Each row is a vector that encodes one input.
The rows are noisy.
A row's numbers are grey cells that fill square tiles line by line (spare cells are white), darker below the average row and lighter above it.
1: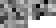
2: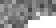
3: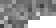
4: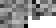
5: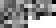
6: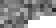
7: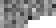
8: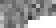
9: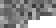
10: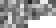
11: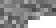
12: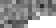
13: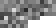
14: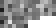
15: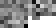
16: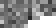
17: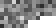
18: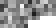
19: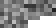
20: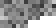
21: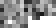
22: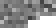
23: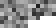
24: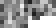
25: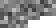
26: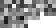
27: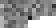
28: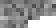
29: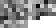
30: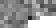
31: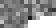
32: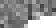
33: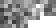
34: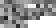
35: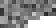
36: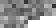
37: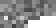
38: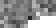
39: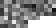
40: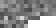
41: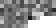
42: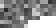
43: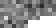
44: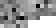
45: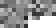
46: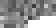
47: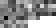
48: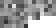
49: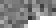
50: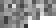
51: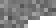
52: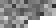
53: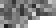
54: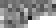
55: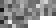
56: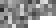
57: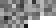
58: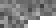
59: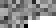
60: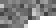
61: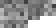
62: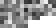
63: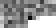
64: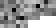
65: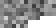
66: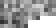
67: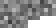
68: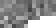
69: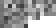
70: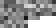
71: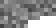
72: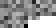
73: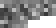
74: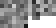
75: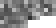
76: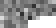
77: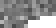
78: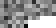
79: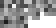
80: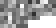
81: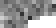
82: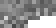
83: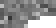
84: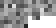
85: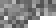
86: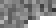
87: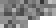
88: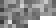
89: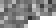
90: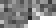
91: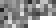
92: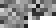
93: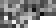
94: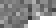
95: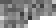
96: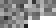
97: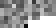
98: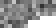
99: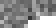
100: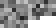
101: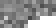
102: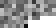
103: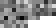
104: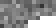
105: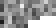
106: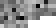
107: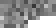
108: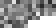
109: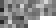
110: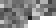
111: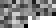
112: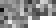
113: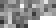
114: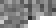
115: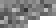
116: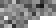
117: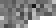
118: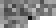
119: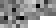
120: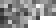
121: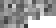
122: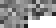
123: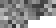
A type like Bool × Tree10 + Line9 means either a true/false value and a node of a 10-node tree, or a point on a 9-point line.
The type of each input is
Bool × (Tree8 + Unit) + Line9.
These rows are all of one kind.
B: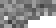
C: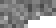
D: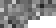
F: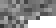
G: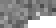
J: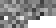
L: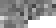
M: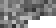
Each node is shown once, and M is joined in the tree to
G and L.
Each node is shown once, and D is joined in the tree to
F.
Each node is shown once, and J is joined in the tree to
B.
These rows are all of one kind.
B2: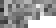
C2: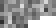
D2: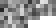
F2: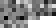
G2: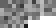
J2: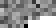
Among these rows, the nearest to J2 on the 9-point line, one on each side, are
F2 and G2.
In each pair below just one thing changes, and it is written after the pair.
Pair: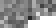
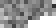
the true/false value
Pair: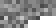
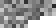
the true/false value
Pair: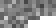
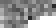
the true/false value
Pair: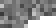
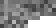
the node of the tree
